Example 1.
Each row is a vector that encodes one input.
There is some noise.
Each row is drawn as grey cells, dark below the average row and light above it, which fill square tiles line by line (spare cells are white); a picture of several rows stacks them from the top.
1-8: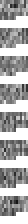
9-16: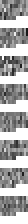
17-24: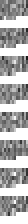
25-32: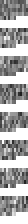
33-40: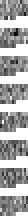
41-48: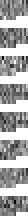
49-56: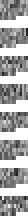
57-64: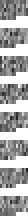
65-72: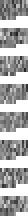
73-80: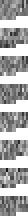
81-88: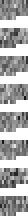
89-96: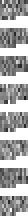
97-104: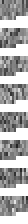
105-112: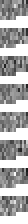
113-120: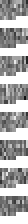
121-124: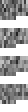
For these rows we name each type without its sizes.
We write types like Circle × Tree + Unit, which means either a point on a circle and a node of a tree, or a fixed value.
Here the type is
Label.
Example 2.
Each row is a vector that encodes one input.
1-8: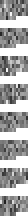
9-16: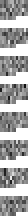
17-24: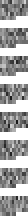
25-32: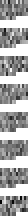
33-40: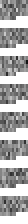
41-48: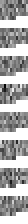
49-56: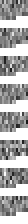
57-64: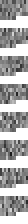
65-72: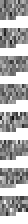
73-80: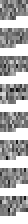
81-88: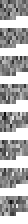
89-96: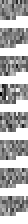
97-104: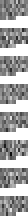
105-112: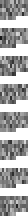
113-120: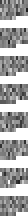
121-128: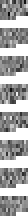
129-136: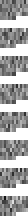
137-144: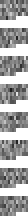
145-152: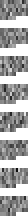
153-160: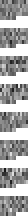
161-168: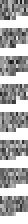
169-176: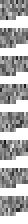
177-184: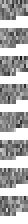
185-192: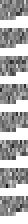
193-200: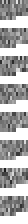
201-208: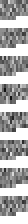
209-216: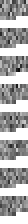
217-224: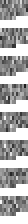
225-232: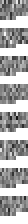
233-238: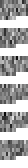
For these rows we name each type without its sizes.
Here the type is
Bool × Bool × Bool.
